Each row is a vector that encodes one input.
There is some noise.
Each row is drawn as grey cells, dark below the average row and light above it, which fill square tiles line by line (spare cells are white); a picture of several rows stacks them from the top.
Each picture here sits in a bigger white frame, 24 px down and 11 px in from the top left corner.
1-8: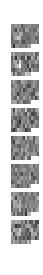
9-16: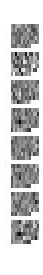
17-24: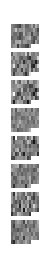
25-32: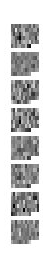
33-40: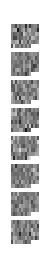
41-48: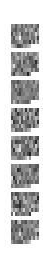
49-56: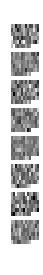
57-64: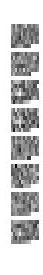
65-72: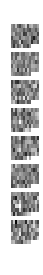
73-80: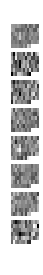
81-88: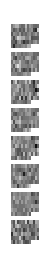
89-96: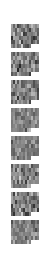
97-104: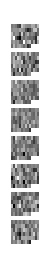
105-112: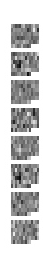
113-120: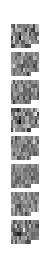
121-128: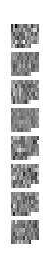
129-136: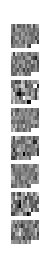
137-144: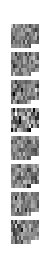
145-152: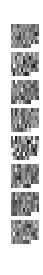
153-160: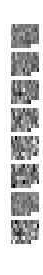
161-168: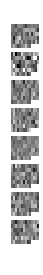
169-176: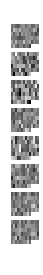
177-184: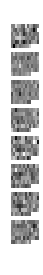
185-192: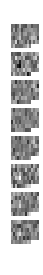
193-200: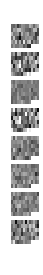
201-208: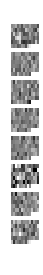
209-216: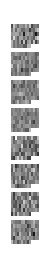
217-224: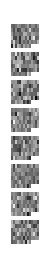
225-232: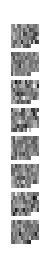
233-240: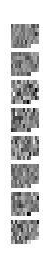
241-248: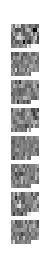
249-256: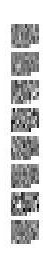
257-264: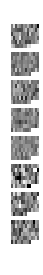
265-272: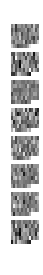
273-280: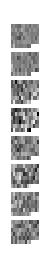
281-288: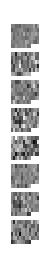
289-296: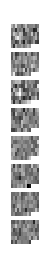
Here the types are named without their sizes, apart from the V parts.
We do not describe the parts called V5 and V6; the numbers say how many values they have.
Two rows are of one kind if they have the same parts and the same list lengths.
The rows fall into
3 kinds.
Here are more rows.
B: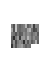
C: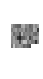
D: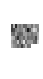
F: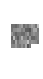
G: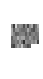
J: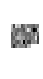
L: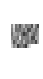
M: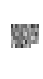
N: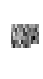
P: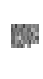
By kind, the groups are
B, C, D, F, J, L, P
G, N
M

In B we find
a node of each of two trees, a value of V5 and a value of V6.
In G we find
a node of a tree, a value of V5 and a value of V6.
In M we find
a node of a tree.
